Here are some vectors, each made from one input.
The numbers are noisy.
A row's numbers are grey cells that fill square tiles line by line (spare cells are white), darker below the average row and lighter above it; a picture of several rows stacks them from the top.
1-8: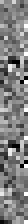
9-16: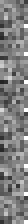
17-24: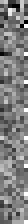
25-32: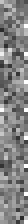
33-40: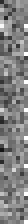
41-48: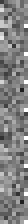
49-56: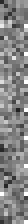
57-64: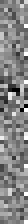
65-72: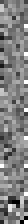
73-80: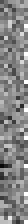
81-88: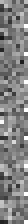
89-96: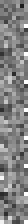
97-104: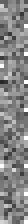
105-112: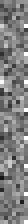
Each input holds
a list of up to two points on a 9-point line.
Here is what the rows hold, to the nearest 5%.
All of them are lists of up to two points on a 9-point line: about 5% are empty, 45% hold one and 50% two.
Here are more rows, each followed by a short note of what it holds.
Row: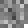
a list of two items
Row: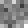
a list of one item
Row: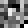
the empty list
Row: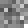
a list of two items
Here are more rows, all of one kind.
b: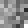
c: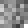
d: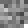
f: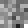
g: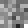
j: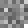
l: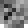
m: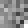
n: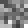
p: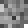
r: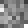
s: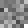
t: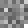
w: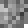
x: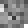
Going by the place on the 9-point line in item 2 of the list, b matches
j, s, t and w.
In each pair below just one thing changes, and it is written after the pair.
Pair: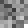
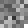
the place on the 9-point line in item 1 of the list
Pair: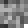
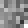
the place on the 9-point line in item 1 of the list
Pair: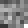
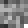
the place on the 9-point line in item 2 of the list
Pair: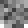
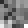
the place on the 9-point line in item 2 of the list
